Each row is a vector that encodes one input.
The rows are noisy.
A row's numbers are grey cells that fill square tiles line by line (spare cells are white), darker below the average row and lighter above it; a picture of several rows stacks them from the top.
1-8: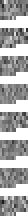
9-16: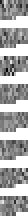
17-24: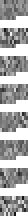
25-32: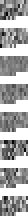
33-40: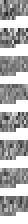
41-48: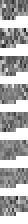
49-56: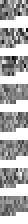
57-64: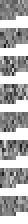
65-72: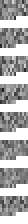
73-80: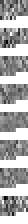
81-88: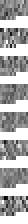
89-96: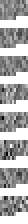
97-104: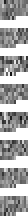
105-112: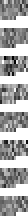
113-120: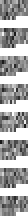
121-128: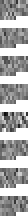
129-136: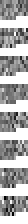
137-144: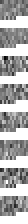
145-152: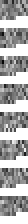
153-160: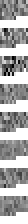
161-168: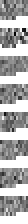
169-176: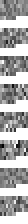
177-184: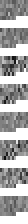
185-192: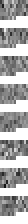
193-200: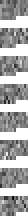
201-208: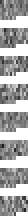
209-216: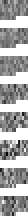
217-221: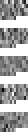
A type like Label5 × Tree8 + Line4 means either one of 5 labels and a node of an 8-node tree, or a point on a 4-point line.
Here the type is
List3(Line10).
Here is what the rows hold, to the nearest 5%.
All of them are lists of up to three points on a 10-point line: about 5% are empty, 25% hold one, 40% two and 30% three.
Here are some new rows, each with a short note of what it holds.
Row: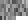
the empty list
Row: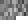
a list of one item
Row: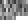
the empty list
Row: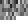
a list of three items
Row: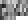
a list of three items
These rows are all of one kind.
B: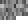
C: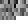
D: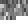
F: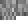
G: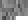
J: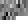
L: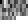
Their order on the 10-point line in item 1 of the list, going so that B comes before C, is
F, B, L, G, D, J, C.
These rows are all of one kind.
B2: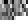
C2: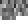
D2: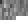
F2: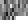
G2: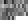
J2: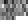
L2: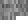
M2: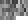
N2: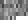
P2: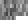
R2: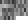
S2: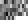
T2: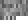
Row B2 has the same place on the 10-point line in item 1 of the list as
F2, J2 and M2.
